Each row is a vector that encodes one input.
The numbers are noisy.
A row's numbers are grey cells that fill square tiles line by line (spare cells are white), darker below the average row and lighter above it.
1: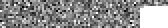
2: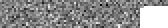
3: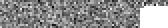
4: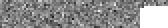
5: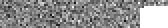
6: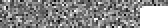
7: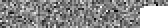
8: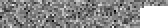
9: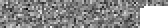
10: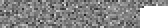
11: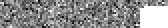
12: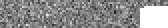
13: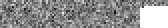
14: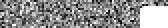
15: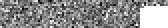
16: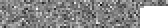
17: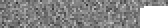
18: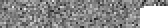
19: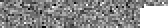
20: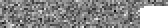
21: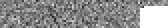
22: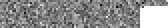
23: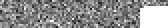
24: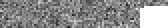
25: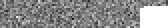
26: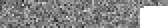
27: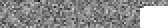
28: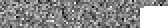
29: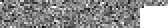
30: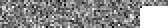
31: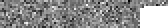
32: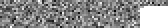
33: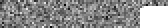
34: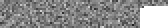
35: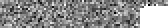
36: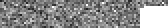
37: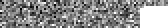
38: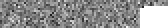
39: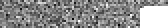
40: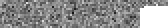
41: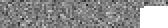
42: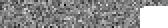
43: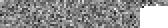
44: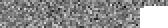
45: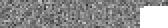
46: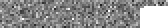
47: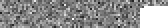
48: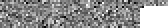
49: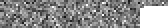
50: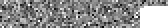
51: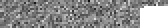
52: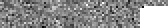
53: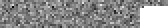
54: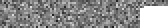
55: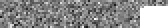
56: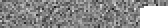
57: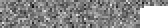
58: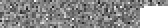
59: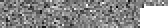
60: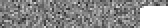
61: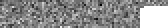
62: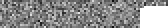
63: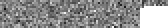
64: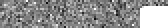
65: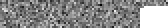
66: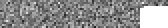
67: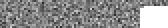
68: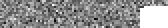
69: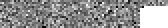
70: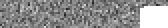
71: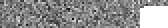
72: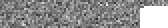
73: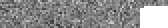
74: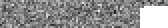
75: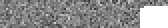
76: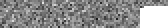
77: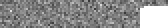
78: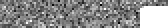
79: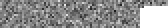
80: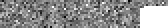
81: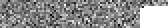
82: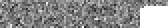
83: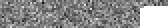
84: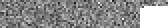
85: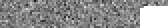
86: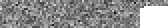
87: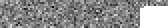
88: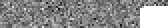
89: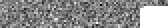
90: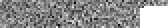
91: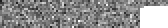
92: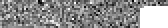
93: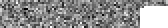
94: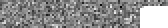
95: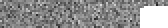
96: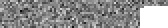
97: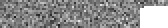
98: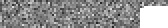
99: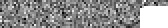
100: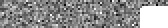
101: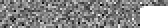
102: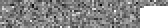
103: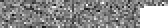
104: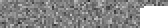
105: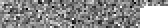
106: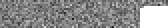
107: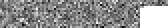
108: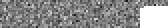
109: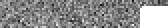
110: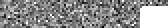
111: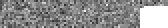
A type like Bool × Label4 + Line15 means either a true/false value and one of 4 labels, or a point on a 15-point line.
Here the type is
(Bool × Bool × Bool + Circle6 + Unit) × Line4.
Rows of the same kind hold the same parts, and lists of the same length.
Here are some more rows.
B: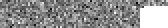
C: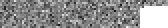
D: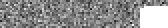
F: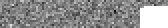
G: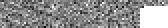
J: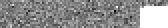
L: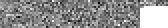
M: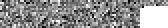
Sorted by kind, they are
B, D, L
C, F, J
G, M

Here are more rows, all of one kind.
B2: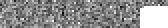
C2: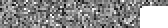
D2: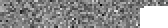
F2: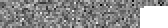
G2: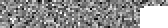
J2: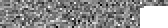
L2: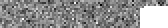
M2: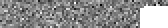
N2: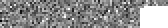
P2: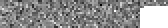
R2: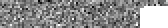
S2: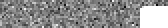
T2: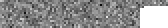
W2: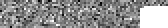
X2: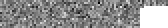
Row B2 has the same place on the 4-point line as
C2, G2, S2 and W2.
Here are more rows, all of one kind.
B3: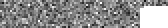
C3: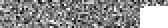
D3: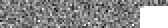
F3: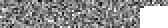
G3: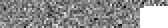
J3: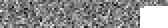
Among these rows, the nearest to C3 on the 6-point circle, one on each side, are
F3 and G3.
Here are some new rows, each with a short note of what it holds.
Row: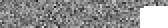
a point on a 4-point line and three true/false values
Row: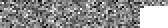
a point on a 4-point line
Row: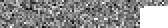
a point on a 4-point line
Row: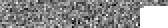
a point on a 6-point circle and a point on a 4-point line
